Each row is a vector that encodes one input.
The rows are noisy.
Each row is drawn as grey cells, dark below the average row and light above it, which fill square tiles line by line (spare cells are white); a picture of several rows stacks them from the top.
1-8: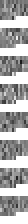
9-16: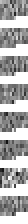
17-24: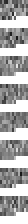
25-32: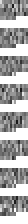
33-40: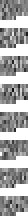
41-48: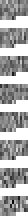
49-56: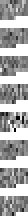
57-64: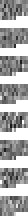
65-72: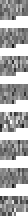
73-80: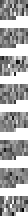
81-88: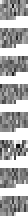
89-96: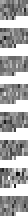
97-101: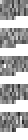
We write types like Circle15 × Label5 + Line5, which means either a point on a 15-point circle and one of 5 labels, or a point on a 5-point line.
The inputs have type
List2(Line6).
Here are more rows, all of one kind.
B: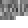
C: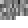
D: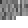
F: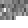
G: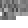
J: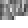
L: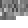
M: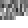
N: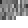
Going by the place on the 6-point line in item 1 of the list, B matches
G, L and M.
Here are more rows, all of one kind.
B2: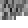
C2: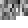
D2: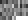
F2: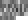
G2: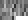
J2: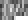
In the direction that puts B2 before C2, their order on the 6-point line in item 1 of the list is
D2, B2, F2, G2, J2, C2.
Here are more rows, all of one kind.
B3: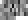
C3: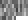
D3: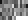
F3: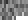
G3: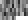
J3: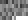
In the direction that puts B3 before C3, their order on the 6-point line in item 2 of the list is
F3, D3, G3, J3, B3, C3.
